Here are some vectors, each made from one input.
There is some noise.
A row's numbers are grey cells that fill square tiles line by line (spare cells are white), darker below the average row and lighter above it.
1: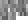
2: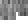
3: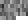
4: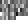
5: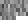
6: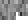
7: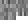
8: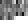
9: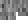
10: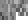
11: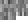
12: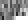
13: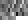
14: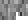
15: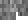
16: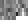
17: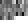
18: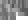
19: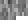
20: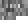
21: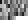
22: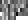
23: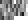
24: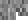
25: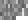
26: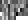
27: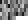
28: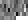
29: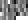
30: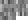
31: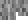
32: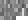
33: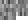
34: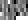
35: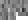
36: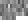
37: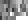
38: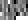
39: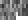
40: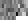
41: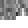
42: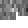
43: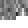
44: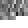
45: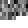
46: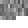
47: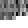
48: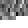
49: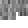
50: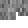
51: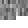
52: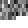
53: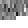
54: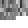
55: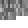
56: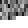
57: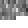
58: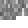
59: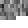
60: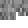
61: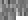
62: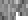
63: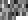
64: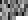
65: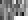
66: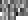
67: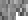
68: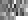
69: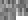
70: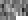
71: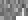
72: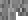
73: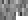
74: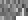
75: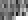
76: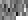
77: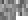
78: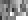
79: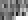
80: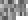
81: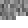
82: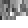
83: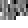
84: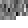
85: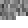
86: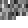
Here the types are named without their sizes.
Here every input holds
either three true/false values, or a list of points on a line.
